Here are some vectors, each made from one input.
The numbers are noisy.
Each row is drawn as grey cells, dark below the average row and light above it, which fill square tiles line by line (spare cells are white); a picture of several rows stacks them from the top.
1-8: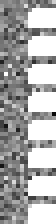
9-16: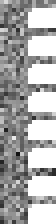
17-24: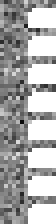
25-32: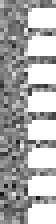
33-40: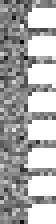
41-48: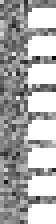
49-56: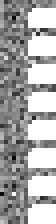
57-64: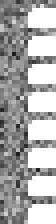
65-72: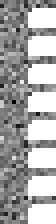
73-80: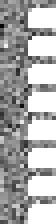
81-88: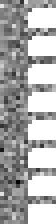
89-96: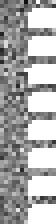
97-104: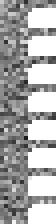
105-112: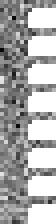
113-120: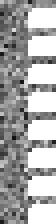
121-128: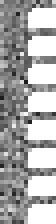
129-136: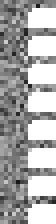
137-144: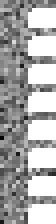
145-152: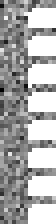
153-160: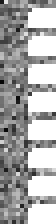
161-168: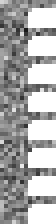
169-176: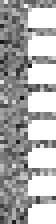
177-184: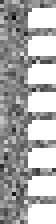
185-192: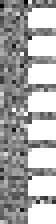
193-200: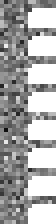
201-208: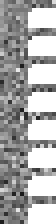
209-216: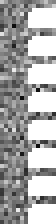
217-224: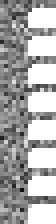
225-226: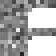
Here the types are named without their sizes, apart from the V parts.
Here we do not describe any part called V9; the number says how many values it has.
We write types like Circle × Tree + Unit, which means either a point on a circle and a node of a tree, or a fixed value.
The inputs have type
Bool × Bool × Bool × Bool × Bool × Label × Label × Label × Label × V9.
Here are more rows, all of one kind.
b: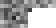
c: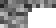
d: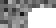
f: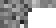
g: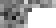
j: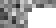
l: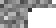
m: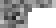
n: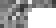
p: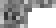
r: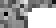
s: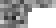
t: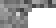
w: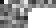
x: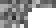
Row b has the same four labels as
g, m, p and s.
